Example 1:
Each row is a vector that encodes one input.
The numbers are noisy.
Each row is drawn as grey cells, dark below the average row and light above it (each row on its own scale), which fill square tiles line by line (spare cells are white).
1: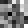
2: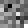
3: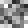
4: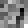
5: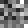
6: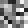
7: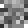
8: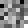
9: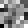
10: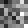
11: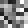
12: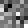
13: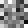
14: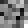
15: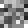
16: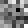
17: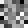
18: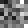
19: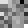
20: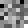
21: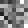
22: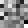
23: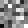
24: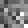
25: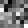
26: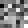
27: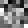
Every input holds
one of 6 labels.
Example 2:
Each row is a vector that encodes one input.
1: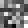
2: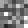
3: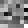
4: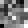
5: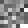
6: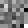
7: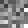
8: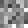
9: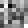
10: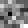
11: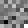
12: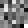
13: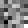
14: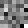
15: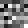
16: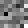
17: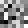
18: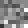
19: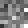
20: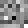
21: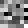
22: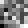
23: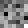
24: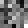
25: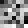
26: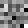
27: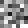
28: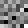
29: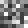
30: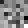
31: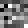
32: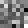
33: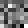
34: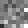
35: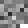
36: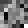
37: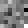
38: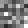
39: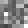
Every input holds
one of 5 labels.
